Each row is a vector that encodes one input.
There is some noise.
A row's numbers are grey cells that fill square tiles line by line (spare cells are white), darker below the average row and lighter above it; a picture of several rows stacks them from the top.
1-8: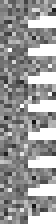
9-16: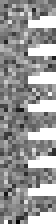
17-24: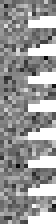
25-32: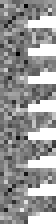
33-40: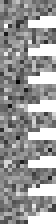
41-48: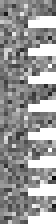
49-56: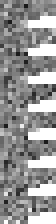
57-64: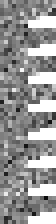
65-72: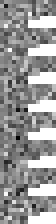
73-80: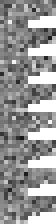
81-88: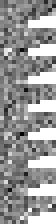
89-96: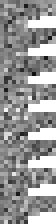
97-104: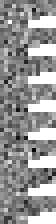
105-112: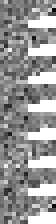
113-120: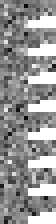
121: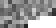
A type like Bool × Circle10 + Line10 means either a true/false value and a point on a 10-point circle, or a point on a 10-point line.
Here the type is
Bool × (Line5 + Line8).
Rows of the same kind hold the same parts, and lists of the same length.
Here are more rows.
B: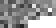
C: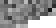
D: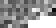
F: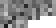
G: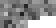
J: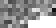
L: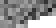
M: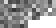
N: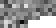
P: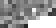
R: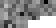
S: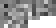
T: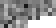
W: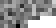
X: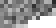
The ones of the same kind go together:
B, D, J, M, N, P, S, W
C, F, G, L, R, T, X

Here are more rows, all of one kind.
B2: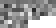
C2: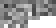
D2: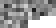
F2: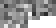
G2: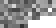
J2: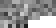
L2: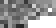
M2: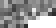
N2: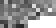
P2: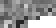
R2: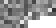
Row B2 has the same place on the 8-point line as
D2 and G2.
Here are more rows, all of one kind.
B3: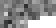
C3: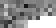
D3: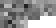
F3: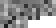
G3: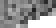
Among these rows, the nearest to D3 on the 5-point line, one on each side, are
B3 and C3.
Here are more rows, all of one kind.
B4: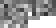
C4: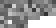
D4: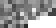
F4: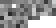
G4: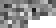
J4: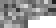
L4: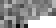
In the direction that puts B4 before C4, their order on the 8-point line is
F4, L4, D4, J4, B4, G4, C4.
